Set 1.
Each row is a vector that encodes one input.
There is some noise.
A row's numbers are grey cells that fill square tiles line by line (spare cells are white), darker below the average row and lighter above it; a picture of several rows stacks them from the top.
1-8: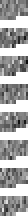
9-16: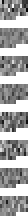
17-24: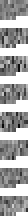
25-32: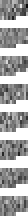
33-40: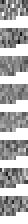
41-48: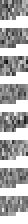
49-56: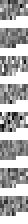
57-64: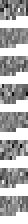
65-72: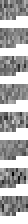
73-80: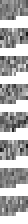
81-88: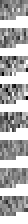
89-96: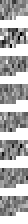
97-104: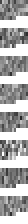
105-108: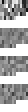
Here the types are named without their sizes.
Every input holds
a node of a tree.
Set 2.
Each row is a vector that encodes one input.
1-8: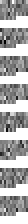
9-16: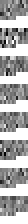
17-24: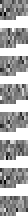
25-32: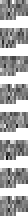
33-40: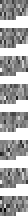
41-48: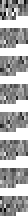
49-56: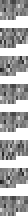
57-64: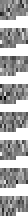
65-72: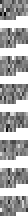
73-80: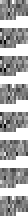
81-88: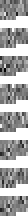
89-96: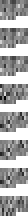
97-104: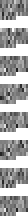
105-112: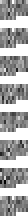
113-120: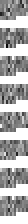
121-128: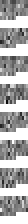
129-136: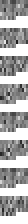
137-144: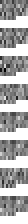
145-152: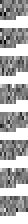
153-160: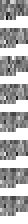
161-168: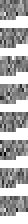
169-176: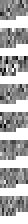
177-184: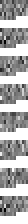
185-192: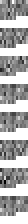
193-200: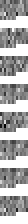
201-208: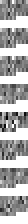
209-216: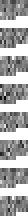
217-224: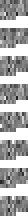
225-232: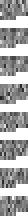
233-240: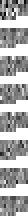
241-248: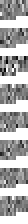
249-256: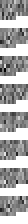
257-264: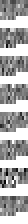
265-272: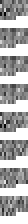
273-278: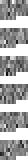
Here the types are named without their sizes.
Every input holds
either a point on a circle, or a fixed value.
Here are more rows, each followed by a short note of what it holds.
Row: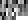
a fixed value
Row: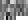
a point on a circle
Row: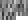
a point on a circle
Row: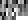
a fixed value
